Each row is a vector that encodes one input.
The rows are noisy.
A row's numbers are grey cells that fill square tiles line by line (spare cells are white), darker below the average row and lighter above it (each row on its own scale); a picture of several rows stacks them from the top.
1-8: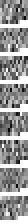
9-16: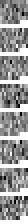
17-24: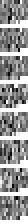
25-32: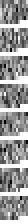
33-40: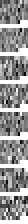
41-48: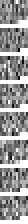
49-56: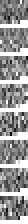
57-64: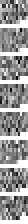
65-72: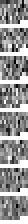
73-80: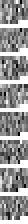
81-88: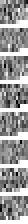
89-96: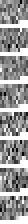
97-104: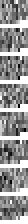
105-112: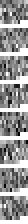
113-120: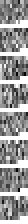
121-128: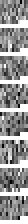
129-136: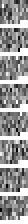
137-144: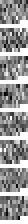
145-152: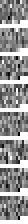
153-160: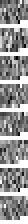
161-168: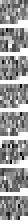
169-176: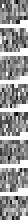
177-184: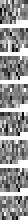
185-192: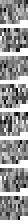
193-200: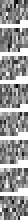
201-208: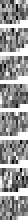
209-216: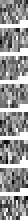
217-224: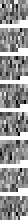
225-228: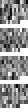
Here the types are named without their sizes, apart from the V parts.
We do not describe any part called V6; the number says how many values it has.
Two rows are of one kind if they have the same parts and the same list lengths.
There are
2 kinds of row.
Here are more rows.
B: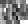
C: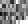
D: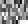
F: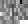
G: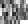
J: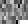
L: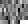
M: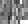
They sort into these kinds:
B, D, F, G, J, L
C, M

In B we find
a point on a line and a value of V6.
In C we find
a point on each of two lines.
